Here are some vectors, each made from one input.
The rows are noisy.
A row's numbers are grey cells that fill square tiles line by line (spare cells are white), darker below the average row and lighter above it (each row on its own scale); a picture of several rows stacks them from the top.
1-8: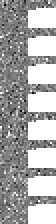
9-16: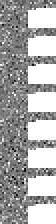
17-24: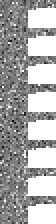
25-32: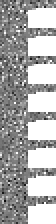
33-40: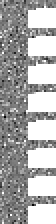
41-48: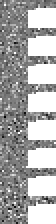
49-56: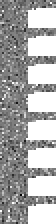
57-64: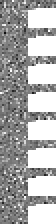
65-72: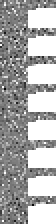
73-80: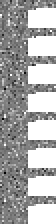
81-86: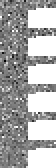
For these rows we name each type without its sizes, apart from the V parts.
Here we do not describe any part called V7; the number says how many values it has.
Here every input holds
a true/false value, together with either a point on a line, or a value of V7.
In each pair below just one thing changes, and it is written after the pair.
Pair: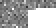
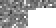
the place on the line
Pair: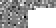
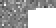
the true/false value
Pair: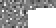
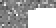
the place on the line
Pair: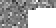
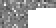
the true/false value
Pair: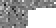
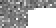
the true/false value
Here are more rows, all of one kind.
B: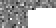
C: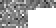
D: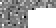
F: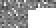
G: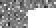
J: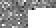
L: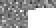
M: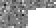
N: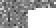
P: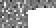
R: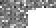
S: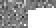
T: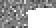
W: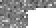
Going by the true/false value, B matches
D, J, M and N.
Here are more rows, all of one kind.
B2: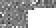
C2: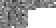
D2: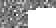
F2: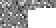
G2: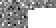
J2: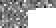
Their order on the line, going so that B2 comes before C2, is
B2, F2, G2, D2, J2, C2.
